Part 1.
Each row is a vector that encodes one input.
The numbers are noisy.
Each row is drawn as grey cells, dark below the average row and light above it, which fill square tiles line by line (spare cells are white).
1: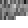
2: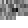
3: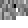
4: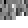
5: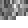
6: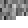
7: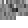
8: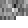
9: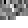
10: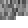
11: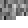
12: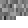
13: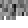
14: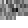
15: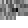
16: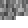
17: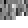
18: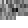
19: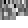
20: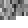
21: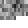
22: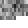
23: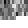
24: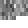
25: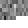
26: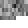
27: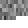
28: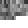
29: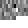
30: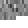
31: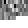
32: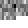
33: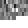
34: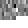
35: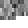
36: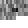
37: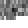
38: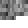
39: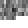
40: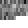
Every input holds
a point on a 6-point line and three true/false values.
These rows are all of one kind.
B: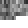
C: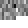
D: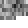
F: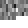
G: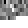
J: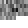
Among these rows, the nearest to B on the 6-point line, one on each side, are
F and G.
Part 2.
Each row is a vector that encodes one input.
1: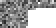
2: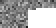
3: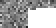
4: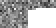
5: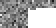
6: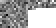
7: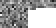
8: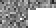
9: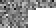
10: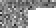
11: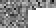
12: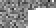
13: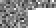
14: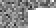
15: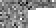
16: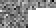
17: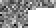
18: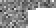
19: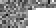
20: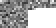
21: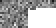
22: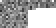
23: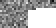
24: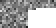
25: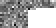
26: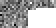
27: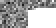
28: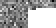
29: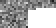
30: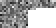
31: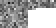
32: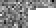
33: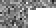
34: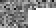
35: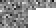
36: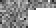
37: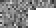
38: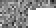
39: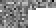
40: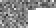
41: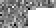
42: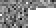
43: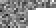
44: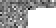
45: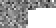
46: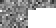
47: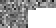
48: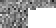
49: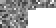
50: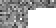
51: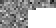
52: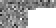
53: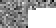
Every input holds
a point on a 4-point line and a true/false value.
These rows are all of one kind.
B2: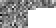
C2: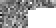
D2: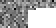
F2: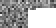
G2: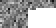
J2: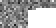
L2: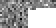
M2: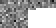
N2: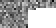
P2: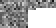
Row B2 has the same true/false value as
C2 and J2.
